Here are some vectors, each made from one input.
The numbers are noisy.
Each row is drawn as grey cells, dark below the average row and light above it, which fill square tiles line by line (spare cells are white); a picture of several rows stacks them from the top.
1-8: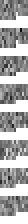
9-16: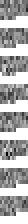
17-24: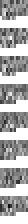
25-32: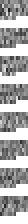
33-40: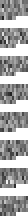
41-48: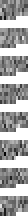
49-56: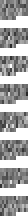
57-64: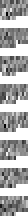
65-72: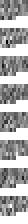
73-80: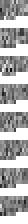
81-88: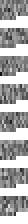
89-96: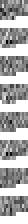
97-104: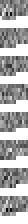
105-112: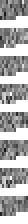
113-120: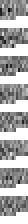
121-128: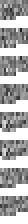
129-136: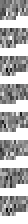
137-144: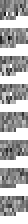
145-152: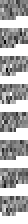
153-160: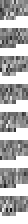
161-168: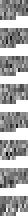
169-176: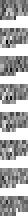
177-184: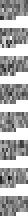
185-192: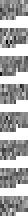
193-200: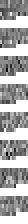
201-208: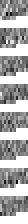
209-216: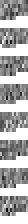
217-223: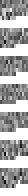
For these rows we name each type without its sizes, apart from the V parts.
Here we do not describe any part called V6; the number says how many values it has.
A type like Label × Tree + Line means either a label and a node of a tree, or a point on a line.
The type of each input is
List(Bool × V6) × Tree.
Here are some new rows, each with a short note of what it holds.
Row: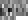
a node of a tree, together with a list of one item
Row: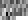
a node of a tree, together with the empty list
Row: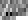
a node of a tree, together with the empty list
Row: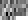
a node of a tree, together with the empty list
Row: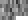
a node of a tree, together with a list of two items
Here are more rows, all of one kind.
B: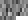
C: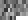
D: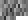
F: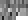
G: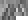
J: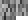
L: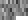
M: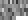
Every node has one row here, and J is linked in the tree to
G.
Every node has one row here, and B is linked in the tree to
F, G and L.
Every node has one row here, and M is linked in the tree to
L.
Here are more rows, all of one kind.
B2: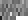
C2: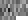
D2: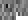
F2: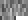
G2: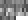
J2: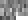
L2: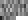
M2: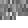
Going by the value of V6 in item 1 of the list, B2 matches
C2 and D2.
